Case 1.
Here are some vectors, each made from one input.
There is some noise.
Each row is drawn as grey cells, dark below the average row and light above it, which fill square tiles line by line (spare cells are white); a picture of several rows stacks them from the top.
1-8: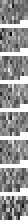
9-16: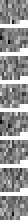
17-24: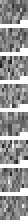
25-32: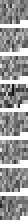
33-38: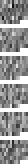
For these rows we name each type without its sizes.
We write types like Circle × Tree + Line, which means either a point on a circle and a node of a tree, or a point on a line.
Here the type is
Circle × Circle.
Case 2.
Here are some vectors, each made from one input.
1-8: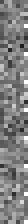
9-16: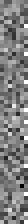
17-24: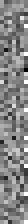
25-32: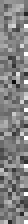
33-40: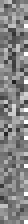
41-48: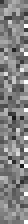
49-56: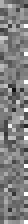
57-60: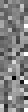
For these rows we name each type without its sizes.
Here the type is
(Bool × Bool × Bool × Bool + Unit) × Line.
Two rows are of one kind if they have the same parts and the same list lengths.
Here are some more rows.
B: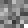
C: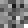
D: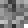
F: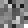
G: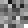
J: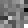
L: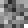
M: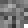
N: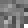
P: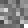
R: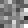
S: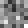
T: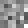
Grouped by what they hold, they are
B, J, M, N, P, R, T
C, D, F, G, L, S

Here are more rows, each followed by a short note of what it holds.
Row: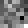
a point on a line and four true/false values
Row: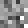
a point on a line and four true/false values
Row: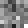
a point on a line
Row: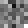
a point on a line
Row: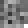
a point on a line and four true/false values
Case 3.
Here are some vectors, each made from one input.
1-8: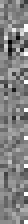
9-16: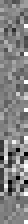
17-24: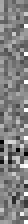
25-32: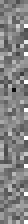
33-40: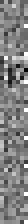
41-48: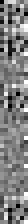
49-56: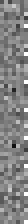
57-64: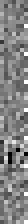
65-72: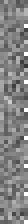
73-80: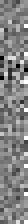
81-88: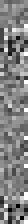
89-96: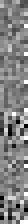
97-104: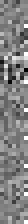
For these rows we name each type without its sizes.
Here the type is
Bool × Bool × Bool + Line.
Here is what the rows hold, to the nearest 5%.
About 15% of them hold a point on a line. The rest hold three true/false values.
